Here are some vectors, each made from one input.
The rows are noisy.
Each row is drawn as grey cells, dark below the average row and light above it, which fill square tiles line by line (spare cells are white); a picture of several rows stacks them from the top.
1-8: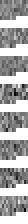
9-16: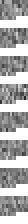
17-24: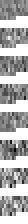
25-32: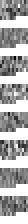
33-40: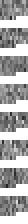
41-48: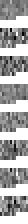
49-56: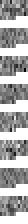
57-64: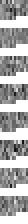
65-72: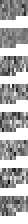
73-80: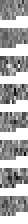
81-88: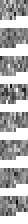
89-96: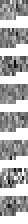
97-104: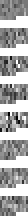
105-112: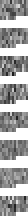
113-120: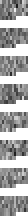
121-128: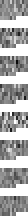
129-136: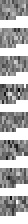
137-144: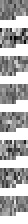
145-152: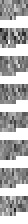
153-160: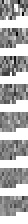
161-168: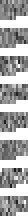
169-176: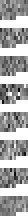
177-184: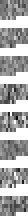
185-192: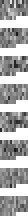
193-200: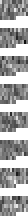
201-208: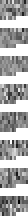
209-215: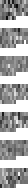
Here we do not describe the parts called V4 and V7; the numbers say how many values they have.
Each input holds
a value of V7, together with either a node of an 11-node tree, or a true/false value and a value of V4.
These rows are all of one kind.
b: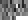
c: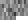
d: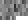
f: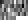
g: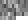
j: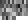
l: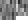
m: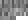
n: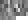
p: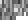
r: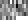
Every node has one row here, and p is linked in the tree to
g.
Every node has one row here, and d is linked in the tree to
r.
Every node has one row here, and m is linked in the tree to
g.
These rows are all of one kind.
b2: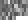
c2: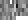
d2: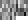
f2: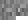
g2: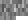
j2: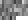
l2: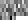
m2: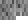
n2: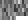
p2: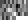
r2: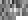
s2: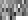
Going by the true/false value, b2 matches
d2, l2 and s2.
